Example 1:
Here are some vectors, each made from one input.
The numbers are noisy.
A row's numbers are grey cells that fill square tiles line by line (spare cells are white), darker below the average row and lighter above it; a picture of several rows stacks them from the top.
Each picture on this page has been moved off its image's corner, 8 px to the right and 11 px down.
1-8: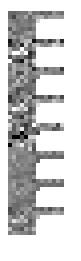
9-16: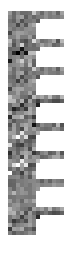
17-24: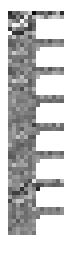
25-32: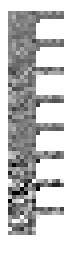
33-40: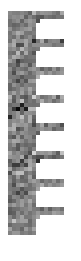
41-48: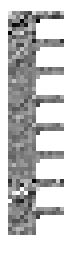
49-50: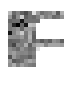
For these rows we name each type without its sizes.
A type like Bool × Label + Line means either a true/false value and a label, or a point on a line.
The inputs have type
Line.
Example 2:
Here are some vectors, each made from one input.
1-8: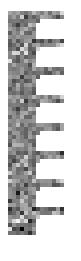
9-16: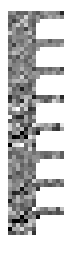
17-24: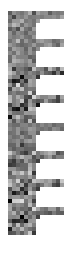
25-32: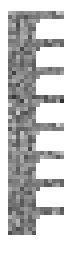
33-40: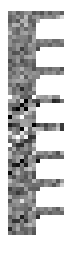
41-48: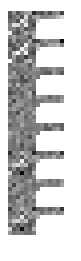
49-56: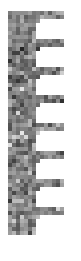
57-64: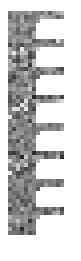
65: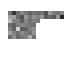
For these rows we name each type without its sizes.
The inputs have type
Tree.
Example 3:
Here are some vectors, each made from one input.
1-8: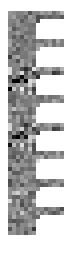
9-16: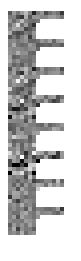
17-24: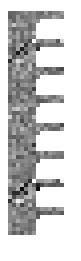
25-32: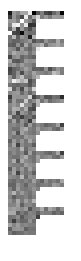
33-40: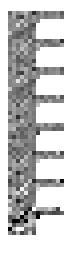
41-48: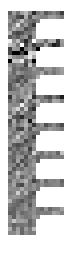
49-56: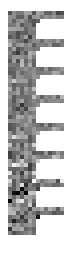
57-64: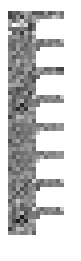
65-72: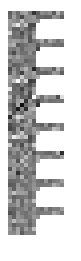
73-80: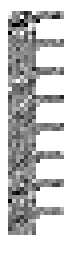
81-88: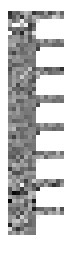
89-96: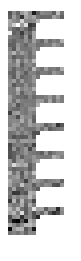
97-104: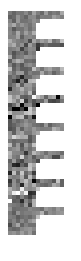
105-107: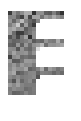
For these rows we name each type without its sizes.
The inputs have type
Circle.
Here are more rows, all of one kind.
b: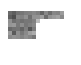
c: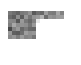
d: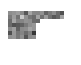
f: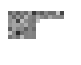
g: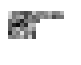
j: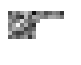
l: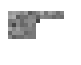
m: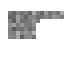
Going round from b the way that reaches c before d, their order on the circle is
b, c, g, f, d, j, l, m.
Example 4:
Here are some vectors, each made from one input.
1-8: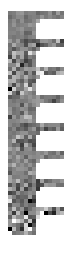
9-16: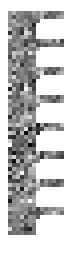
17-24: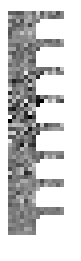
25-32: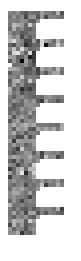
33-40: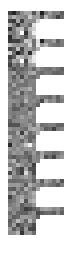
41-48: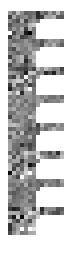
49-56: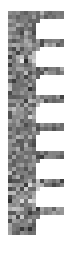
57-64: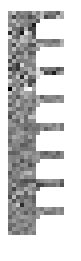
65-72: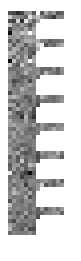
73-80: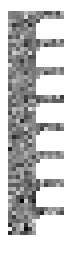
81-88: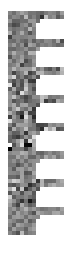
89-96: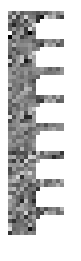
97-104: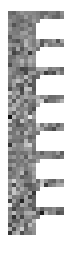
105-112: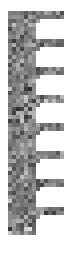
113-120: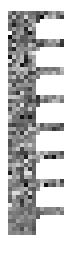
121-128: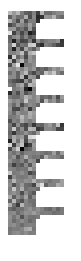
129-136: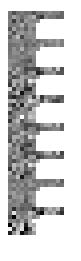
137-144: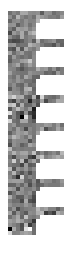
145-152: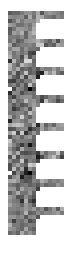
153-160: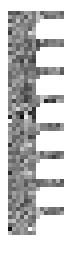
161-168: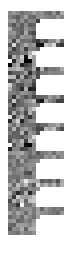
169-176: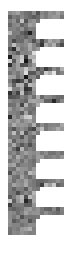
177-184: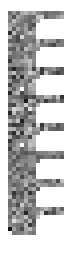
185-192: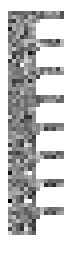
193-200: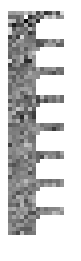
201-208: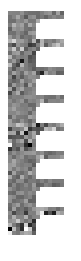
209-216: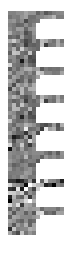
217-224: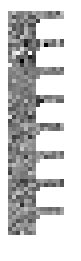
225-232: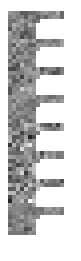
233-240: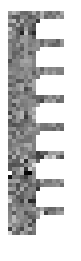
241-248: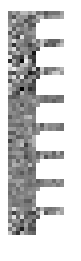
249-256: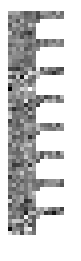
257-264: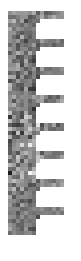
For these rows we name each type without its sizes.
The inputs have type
Bool × Bool × Bool × Bool × Bool.
